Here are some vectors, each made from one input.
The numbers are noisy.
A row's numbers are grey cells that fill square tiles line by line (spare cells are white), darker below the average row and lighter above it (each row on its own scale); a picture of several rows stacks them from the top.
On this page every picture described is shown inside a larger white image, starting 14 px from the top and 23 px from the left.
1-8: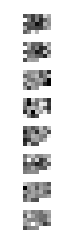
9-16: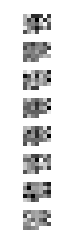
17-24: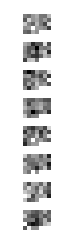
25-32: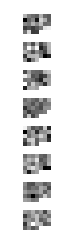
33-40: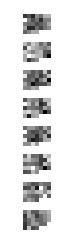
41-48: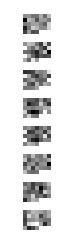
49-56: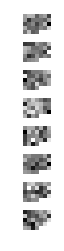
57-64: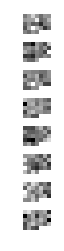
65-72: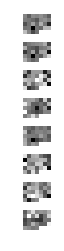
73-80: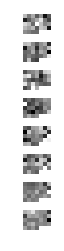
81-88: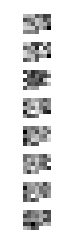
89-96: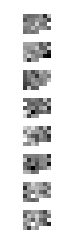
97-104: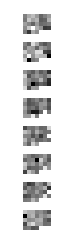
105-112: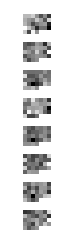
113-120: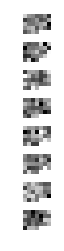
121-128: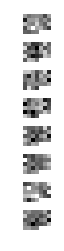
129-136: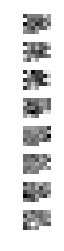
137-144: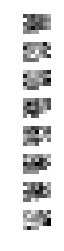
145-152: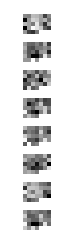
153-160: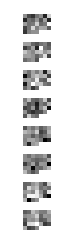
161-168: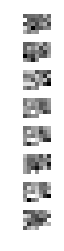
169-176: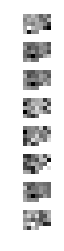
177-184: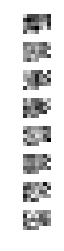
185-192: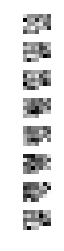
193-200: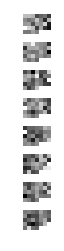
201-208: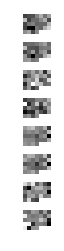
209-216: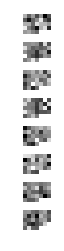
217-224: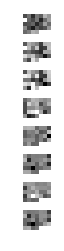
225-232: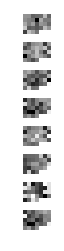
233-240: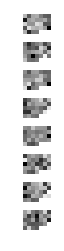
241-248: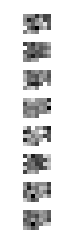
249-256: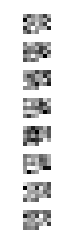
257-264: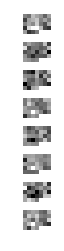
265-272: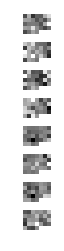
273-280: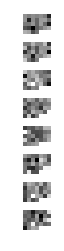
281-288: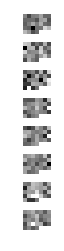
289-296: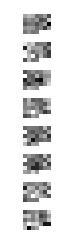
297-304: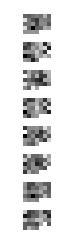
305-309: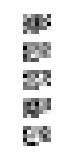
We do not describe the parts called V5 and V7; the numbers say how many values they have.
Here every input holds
a true/false value and a value of V5, together with either a point on a 4-point line, or a value of V7.
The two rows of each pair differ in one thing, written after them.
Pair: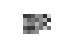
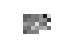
the value of V5
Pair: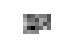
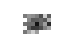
the value of V5
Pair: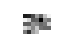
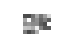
the value of V7
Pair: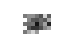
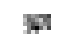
the value of V7
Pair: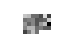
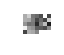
the value of V7
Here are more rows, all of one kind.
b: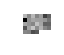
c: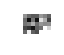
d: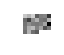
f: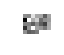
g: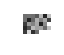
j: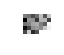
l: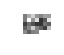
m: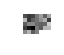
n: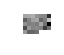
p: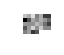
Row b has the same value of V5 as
d, g and p.
